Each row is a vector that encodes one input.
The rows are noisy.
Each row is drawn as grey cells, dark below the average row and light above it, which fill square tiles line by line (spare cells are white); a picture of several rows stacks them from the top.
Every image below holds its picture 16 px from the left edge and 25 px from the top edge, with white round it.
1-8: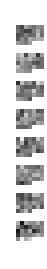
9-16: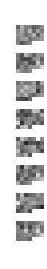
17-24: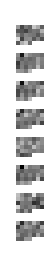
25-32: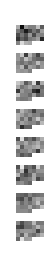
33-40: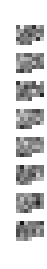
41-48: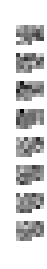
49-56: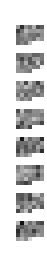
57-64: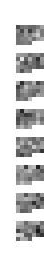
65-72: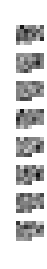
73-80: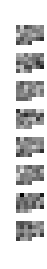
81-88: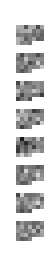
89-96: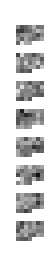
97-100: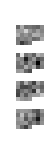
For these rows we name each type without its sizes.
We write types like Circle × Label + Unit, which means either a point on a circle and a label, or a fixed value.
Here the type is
(Bool × Bool × Bool × Bool + Tree) × Tree.
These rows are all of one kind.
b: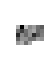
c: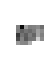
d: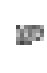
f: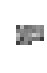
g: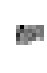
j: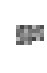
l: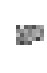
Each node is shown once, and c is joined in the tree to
f, g and l.
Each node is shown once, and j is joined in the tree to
f.
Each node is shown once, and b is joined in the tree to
g.
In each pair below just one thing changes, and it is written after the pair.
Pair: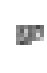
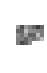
one of the four true/false values
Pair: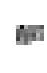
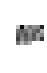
the node of the tree
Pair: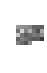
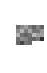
one of the four true/false values
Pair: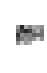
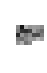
the node of the tree
